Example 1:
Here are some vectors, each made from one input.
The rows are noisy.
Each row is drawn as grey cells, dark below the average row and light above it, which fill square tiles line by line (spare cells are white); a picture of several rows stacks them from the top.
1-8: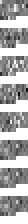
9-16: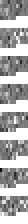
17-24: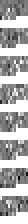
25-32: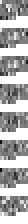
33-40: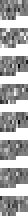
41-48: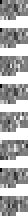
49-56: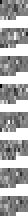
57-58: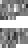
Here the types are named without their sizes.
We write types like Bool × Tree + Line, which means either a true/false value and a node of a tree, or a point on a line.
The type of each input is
Bool × Tree.
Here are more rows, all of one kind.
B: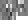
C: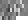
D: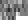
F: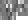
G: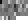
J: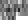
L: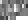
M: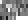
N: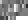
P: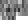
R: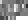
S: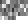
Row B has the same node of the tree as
F and M.
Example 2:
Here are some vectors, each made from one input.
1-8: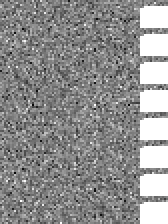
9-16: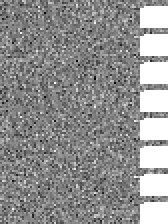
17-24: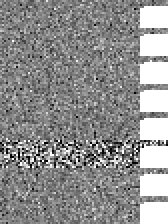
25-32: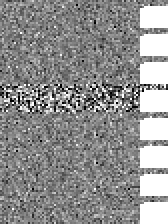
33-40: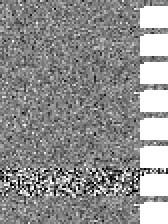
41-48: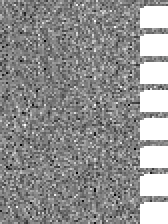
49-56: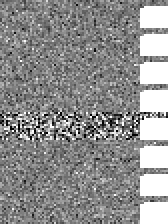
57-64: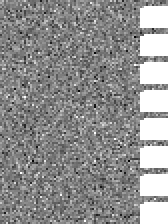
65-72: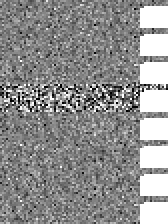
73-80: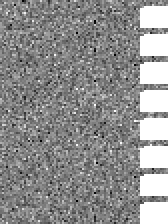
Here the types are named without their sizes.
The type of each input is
Bool × Label + Unit.
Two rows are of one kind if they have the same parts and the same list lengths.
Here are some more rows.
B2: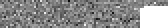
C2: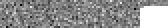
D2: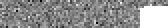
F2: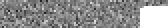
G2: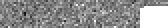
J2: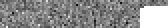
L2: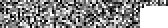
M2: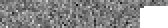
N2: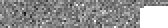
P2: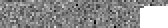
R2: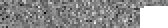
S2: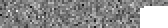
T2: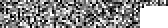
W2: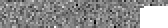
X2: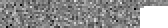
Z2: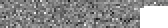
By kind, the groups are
B2, C2, D2, F2, G2, J2, M2, N2, P2, R2, S2, W2, X2, Z2
L2, T2

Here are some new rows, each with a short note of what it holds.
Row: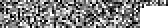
a fixed value
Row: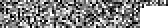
a fixed value
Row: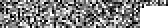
a fixed value
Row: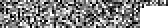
a fixed value
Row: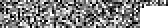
a fixed value
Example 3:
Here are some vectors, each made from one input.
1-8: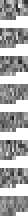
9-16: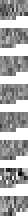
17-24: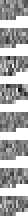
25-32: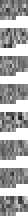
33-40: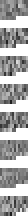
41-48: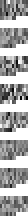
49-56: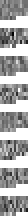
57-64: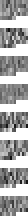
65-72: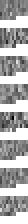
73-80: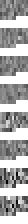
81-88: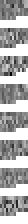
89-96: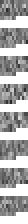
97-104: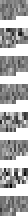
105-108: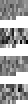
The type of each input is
Line7 + Line8.
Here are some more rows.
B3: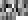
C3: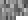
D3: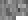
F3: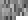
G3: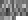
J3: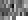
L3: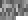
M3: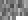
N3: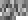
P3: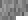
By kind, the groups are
B3, J3, M3, N3
C3, D3, F3, G3, L3, P3

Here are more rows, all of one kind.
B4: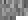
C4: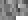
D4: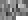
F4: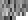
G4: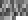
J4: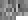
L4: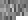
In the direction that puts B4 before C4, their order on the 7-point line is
L4, J4, F4, B4, G4, D4, C4.
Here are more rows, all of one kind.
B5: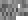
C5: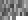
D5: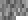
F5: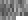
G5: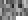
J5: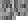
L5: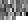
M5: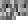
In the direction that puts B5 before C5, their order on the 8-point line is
B5, F5, D5, C5, G5, M5, J5, L5.
